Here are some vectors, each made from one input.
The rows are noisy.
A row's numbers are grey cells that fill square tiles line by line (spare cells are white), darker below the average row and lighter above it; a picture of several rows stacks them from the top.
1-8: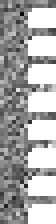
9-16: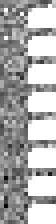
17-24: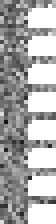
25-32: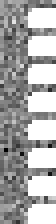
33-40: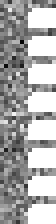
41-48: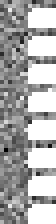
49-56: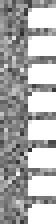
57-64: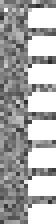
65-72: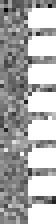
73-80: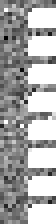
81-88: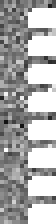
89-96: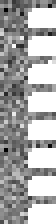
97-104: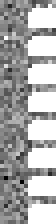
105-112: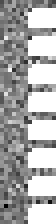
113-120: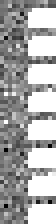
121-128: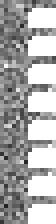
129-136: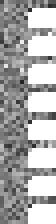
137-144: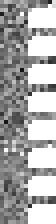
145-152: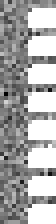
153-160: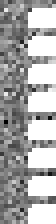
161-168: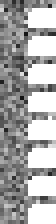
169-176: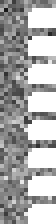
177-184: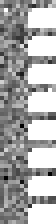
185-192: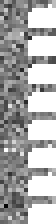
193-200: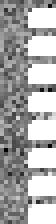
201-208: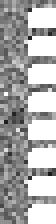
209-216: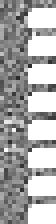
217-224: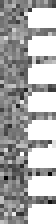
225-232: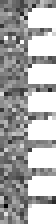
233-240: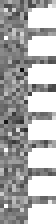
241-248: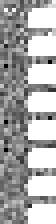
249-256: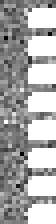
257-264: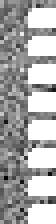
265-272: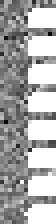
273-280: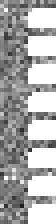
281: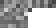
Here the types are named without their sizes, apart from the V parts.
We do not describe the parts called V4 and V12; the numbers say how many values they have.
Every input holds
a label, together with either a point on a line, or a value of V4 and a value of V12.
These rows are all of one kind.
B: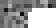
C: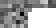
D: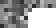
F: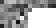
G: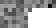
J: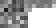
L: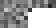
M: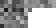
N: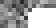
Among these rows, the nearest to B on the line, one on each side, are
D and F.
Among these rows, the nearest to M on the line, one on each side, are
D and G.
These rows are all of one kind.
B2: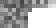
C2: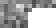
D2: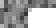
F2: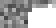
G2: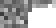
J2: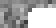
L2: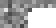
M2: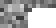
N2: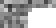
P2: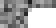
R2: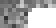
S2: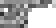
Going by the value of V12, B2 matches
F2 and G2.
